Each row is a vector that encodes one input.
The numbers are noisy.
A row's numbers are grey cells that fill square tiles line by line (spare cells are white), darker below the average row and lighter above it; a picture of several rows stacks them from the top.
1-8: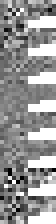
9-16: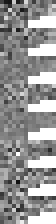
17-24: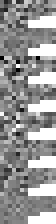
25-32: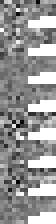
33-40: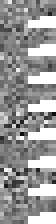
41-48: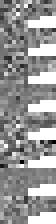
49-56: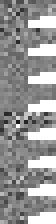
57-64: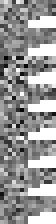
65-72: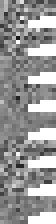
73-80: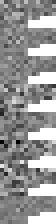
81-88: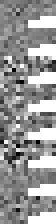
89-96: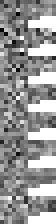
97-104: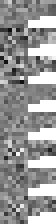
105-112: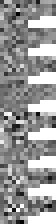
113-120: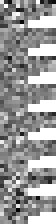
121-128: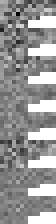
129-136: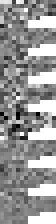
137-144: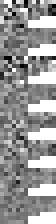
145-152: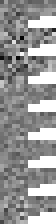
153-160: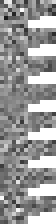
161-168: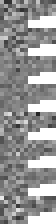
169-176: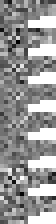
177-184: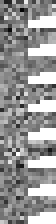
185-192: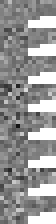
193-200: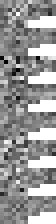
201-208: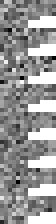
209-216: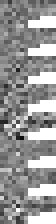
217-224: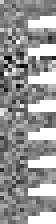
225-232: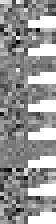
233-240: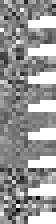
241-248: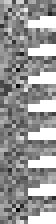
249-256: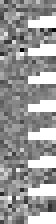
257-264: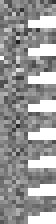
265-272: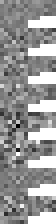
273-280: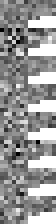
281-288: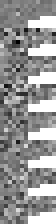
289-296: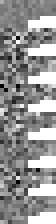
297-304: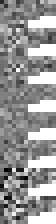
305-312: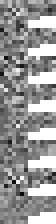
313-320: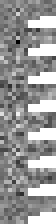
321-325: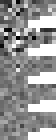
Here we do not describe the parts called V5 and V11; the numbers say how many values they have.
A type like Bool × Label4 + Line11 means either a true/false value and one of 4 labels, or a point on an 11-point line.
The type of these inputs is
Bool × (Line6 × V5 + Line9 × V11).
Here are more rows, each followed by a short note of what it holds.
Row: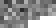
a point on a 9-point line, a true/false value and a value of V11
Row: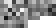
a point on a 6-point line, a true/false value and a value of V5
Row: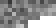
a point on a 6-point line, a true/false value and a value of V5
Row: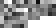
a point on a 9-point line, a true/false value and a value of V11
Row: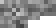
a point on a 9-point line, a true/false value and a value of V11
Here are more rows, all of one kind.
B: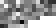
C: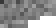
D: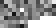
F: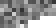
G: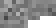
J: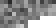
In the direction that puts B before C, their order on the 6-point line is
D, G, F, B, C, J.
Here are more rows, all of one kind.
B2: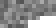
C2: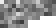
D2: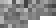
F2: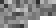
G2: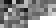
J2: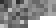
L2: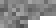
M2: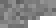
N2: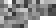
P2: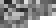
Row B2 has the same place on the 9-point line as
C2 and F2.
